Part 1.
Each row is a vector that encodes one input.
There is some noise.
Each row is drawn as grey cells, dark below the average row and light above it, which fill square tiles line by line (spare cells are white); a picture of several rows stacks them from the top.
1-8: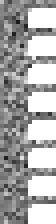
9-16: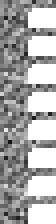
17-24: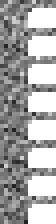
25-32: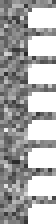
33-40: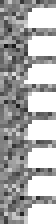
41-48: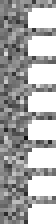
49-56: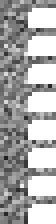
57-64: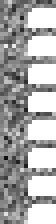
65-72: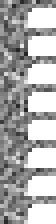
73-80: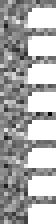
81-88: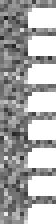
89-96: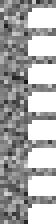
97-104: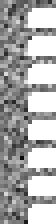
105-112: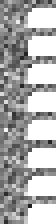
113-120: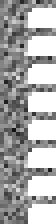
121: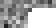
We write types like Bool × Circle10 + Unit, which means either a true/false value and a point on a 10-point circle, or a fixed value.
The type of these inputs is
Bool × Label5 × Tree7.
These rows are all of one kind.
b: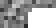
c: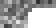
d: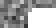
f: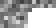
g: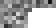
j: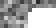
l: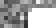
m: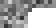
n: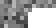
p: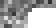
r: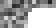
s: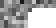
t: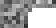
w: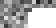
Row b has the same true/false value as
d, l, n and t.
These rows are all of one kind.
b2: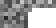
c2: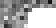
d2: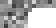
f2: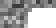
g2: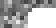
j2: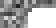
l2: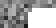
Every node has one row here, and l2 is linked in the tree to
b2.
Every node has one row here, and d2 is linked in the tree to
j2.
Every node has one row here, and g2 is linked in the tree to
c2 and f2.
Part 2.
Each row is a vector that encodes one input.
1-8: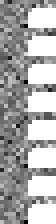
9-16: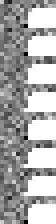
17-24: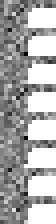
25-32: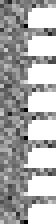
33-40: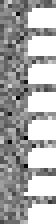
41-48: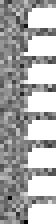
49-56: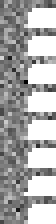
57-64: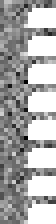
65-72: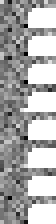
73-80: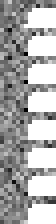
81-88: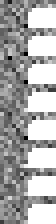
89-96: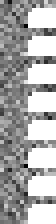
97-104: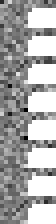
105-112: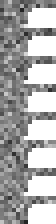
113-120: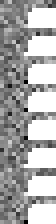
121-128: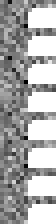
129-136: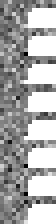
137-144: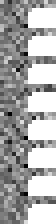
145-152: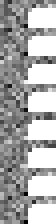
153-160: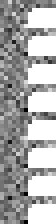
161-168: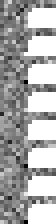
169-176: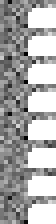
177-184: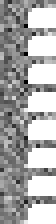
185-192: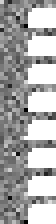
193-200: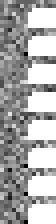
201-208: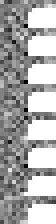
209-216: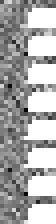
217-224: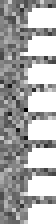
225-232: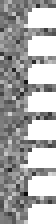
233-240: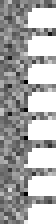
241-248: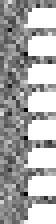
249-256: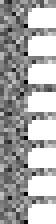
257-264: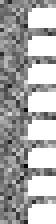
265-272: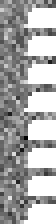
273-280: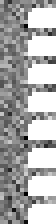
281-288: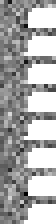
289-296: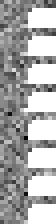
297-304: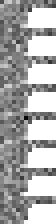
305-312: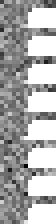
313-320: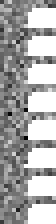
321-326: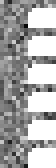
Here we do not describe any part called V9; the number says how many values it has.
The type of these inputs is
Bool × V9 + Tree7.
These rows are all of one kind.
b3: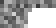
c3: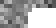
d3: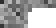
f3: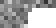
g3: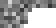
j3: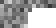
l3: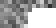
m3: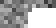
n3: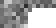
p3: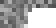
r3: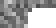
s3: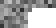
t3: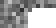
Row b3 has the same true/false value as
g3, n3, r3 and t3.
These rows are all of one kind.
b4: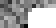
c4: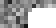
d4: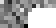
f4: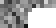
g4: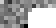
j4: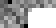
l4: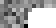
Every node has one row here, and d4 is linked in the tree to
f4 and g4.
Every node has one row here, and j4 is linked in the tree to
b4.
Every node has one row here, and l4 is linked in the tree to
c4.
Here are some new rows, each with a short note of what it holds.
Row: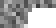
a true/false value and a value of V9
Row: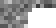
a true/false value and a value of V9
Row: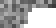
a true/false value and a value of V9
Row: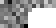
a node of a 7-node tree
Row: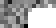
a node of a 7-node tree
